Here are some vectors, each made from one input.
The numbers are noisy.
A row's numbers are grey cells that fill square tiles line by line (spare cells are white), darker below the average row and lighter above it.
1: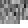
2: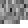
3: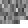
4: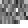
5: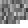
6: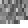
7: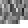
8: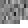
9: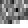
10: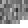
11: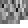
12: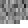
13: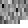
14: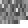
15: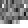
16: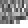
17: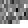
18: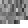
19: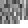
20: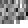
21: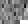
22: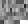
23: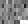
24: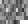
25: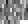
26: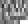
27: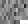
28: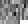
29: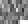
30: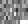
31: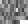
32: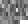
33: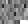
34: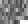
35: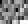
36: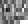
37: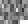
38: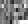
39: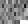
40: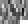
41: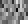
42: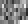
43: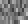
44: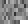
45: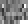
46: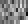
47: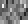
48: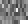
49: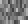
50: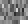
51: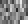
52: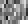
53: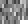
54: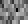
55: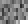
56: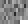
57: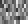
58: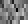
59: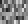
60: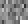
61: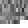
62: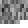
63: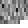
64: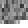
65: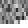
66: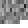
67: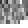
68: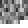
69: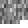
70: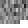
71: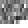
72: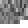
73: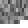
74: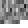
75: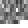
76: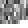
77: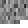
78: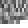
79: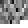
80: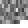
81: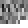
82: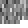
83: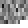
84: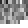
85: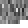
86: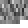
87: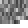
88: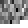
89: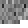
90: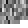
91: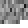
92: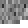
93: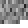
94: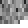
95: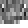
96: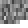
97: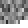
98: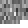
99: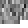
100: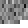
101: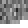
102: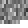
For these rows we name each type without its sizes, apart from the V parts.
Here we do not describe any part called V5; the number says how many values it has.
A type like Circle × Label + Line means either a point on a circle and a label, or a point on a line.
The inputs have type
Bool × (Circle + Unit) × V5.
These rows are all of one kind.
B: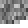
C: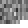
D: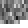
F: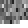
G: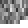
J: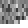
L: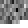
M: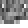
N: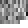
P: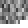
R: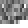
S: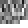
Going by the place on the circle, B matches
D, J and P.
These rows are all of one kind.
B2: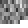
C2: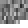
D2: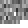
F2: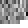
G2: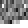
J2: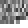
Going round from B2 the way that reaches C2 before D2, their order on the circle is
B2, G2, J2, C2, D2, F2.
